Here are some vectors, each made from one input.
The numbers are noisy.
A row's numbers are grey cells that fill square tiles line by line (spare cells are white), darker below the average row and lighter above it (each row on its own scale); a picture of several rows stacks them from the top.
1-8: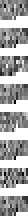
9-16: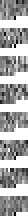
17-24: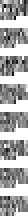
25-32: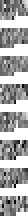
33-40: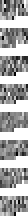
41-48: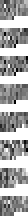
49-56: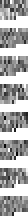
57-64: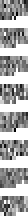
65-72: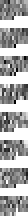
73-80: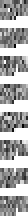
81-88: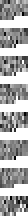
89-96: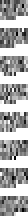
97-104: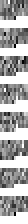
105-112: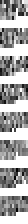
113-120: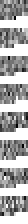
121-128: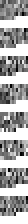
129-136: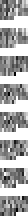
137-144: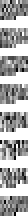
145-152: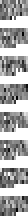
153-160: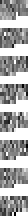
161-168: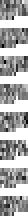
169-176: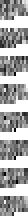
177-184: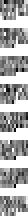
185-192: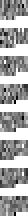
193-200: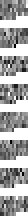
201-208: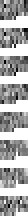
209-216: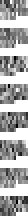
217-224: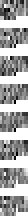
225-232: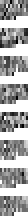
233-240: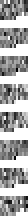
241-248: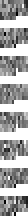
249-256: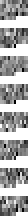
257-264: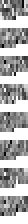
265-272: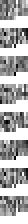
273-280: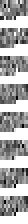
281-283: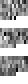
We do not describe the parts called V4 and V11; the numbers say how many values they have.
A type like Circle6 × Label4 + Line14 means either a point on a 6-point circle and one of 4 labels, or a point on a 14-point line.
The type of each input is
Label6 × Label6 + (Line6 + V11) × V4.
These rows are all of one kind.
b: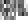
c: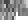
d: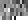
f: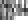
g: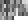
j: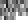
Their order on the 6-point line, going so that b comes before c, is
g, b, d, f, c, j.
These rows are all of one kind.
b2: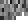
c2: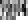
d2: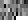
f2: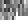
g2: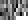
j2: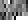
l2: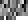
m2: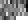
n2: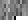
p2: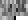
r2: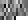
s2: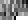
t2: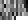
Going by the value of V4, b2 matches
j2, n2 and r2.
